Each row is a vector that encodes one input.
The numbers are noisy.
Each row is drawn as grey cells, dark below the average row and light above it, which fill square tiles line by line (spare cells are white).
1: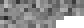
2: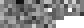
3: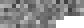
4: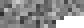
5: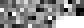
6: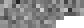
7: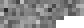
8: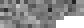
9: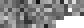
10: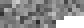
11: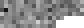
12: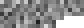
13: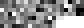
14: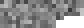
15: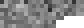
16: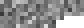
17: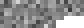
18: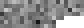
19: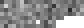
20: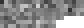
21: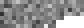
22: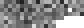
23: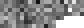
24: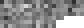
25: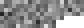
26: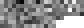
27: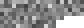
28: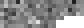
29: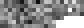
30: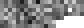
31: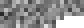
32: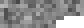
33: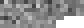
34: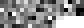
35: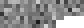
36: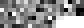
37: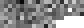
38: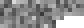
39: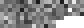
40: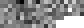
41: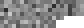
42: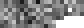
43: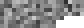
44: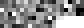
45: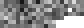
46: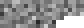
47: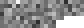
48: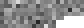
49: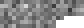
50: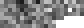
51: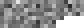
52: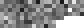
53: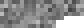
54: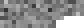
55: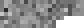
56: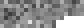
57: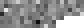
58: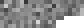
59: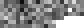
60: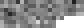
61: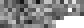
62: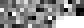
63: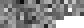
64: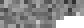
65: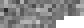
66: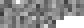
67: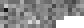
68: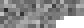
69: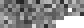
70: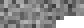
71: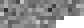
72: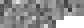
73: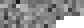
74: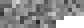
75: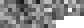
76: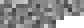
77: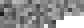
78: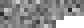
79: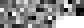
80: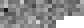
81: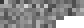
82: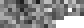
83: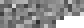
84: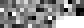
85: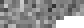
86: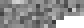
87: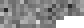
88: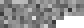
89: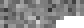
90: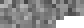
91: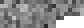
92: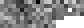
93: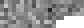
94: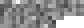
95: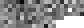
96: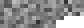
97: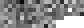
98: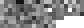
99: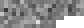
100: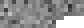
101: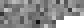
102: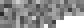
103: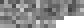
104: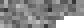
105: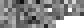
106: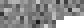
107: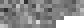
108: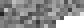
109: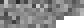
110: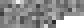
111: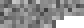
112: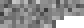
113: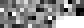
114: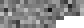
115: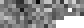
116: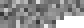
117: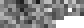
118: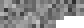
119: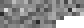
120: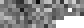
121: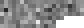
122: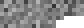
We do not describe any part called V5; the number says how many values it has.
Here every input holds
a list of up to three items, each a point on a 6-point circle and a value of V5.
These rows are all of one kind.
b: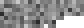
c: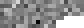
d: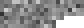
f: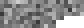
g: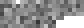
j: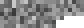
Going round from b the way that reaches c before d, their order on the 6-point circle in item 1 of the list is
b, c, f, g, j, d.
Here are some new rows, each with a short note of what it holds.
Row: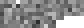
a list of two items
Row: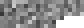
a list of two items
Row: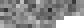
a list of three items
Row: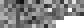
a list of one item
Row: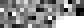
the empty list
